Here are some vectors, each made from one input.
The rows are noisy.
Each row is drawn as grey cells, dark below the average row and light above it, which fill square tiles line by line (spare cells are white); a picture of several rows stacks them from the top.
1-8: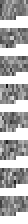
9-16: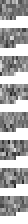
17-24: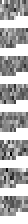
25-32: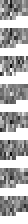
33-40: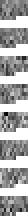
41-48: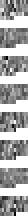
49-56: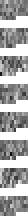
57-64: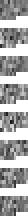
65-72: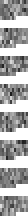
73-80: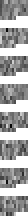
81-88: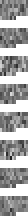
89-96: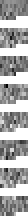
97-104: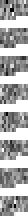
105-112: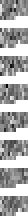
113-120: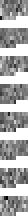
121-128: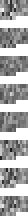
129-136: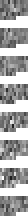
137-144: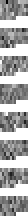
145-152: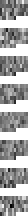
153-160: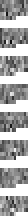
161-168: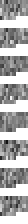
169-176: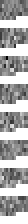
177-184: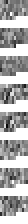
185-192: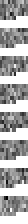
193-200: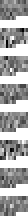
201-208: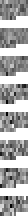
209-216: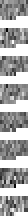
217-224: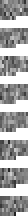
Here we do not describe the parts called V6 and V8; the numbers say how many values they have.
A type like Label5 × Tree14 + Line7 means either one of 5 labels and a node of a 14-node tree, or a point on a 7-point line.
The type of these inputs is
Label7 × V8 + (Line5 + Line7) × V6.
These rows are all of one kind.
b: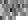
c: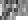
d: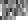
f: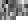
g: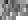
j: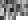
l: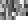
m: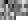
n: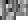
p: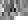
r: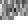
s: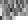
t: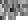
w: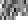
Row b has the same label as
g, r, t and w.
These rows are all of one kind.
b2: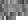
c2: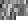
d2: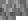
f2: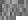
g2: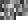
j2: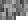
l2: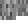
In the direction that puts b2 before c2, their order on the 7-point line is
g2, b2, f2, d2, l2, j2, c2.
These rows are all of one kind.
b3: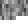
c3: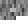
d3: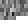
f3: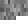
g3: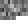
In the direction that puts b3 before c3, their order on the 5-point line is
f3, d3, b3, g3, c3.
